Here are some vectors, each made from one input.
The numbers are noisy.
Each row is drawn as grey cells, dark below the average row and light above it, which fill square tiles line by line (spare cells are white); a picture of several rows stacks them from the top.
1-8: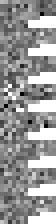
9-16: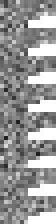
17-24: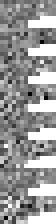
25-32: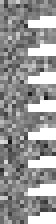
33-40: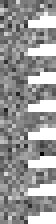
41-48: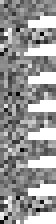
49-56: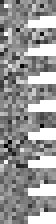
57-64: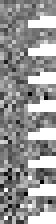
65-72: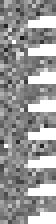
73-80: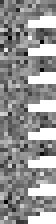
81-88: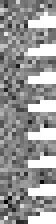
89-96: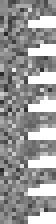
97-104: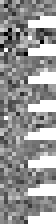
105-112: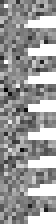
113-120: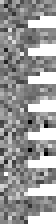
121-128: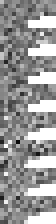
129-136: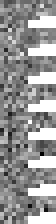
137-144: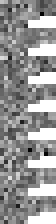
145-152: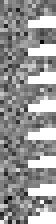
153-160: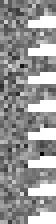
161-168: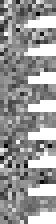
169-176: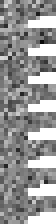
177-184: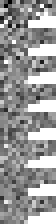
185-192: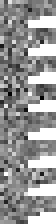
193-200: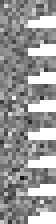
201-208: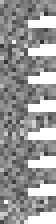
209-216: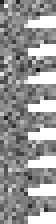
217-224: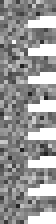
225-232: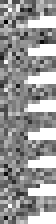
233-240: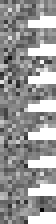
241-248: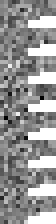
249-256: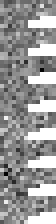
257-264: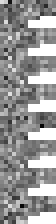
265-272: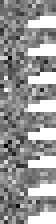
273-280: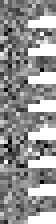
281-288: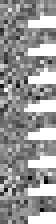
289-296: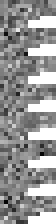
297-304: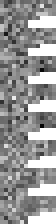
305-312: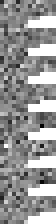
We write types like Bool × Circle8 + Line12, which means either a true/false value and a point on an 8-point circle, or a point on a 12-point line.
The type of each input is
Bool × Bool × Bool + Line9.
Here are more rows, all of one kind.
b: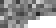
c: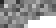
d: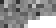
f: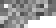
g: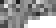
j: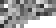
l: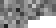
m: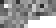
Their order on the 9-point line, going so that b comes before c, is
l, b, d, g, c, m, f, j.
